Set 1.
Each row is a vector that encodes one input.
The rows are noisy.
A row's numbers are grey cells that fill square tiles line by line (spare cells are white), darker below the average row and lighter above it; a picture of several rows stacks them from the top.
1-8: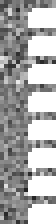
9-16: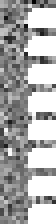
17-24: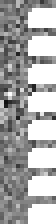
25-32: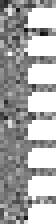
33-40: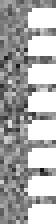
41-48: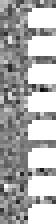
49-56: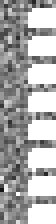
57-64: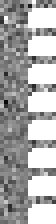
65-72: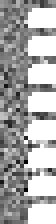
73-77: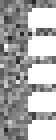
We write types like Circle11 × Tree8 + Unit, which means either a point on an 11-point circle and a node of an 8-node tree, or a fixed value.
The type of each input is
Line9.
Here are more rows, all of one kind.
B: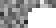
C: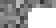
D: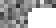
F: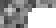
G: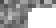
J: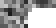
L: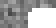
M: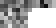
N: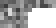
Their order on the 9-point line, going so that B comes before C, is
D, B, L, J, G, C, F, N, M.
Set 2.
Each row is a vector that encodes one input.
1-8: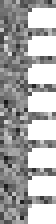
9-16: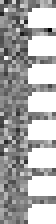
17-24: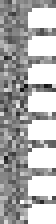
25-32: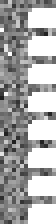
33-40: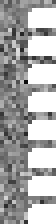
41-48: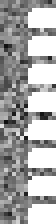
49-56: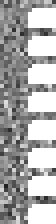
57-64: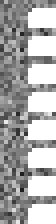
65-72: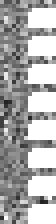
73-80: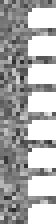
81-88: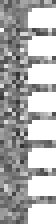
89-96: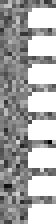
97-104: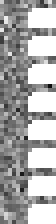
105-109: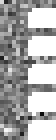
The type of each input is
Line13.
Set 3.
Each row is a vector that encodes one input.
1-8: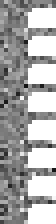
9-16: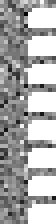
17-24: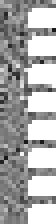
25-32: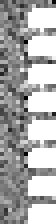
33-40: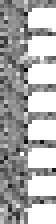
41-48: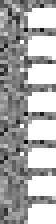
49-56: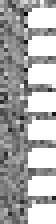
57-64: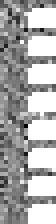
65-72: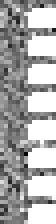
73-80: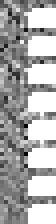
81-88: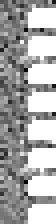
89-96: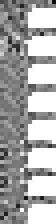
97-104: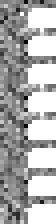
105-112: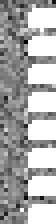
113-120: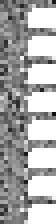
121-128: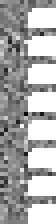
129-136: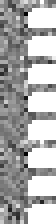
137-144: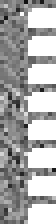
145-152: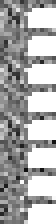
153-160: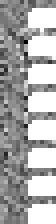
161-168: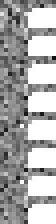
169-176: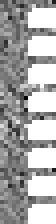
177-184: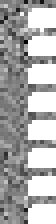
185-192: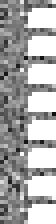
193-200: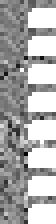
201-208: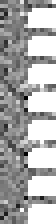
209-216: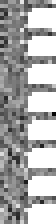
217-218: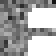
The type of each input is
Tree9.
